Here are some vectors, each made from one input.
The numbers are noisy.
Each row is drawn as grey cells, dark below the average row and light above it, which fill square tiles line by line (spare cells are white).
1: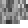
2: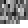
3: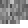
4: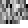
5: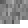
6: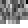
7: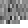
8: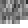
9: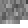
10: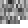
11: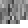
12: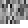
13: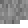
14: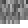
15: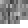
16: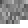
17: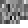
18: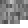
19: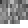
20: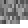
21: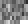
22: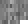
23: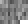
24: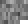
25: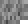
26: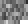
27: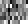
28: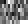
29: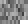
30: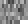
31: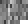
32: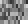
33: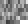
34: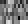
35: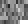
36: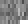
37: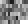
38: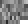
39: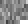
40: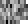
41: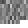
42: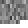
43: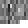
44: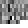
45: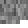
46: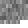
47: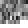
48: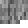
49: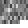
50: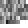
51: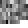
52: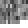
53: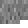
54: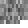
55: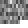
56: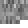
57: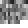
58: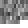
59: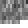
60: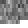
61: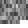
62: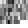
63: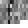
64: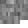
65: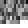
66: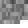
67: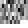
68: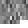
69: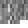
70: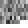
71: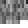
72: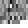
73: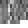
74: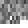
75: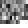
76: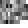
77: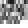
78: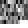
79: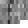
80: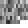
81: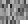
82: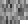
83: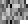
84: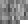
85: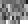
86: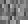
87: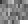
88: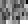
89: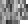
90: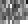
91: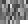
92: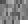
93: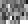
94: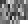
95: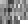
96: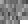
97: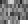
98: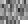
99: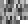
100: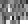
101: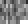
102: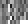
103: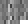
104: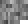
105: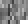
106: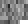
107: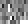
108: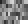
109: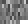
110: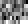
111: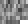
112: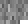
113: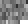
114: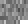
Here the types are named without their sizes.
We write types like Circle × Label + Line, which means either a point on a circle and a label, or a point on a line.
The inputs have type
Bool × (Circle + Unit) + Line.
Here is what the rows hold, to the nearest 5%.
About 35% of them hold a point on a line. The rest hold a true/false value, together with either a point on a circle, or a fixed value.
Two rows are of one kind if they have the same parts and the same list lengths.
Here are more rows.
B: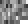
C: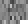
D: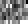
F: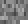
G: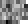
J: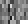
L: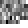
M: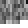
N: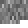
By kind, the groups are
B, D, M, N
C, L
F, G, J

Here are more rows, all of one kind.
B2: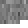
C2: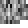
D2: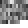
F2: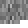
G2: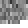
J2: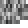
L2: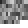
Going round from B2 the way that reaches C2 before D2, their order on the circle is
B2, J2, C2, G2, L2, F2, D2.
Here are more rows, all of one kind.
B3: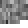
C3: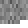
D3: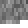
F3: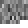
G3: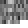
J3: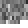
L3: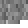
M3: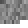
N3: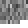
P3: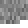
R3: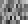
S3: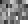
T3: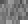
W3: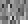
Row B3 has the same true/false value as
D3, F3, P3 and T3.
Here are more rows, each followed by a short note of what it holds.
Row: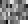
a point on a circle and a true/false value
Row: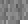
a point on a circle and a true/false value
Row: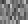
a true/false value
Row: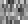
a true/false value
